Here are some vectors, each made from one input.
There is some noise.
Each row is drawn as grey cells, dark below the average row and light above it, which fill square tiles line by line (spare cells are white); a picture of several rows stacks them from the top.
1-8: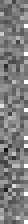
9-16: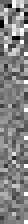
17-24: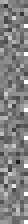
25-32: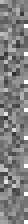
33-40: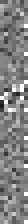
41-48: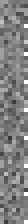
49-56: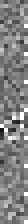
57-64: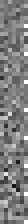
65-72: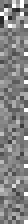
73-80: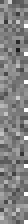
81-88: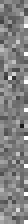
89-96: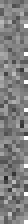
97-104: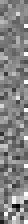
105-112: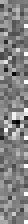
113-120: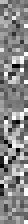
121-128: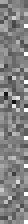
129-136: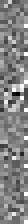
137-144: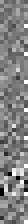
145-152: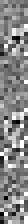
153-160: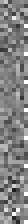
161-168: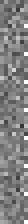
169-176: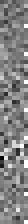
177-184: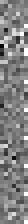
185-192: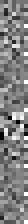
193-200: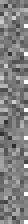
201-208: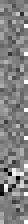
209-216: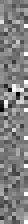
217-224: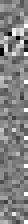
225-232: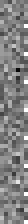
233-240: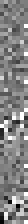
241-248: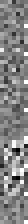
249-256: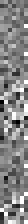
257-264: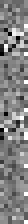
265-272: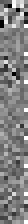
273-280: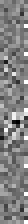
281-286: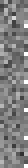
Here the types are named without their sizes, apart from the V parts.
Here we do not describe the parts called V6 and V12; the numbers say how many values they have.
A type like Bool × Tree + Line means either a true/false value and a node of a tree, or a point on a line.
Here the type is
Label × (Line + V12) + V6.
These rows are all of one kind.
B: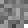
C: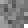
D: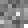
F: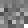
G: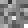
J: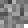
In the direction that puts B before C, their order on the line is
B, C, G, F, J, D.
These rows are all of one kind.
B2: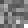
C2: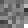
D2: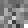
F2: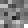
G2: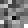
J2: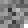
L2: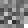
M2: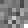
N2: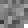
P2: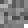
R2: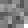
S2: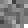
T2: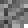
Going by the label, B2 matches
F2, G2 and P2.
